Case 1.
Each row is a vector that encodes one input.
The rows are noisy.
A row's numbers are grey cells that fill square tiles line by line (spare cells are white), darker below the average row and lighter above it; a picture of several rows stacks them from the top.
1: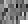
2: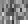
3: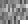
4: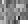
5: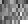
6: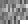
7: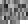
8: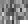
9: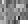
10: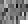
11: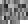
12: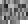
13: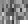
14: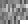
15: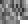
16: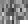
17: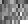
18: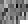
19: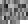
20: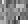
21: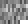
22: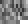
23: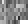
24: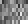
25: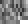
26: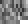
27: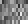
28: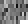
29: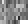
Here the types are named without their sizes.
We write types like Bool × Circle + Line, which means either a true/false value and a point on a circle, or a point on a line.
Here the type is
Tree.
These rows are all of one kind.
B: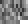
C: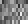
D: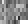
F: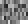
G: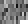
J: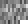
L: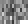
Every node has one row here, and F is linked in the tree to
C.
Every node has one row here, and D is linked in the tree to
J and L.
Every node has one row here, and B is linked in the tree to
G and J.
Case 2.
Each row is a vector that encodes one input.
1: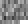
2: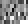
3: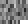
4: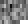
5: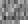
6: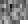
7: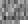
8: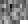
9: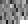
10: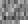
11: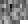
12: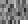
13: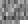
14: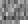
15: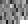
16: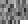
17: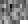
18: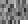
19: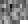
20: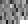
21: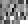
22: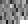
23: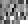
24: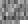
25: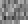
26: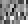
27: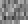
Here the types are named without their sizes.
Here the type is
Line.
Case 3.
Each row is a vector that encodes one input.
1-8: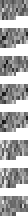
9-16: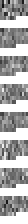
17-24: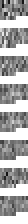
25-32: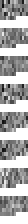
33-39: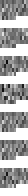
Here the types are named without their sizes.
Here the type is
Tree.
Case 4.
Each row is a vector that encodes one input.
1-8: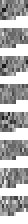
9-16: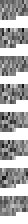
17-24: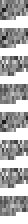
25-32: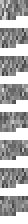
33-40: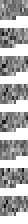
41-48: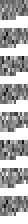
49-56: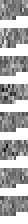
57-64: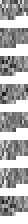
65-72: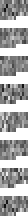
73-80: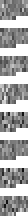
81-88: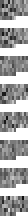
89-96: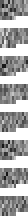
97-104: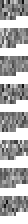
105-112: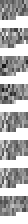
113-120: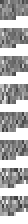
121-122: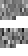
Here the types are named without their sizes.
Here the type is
Tree.
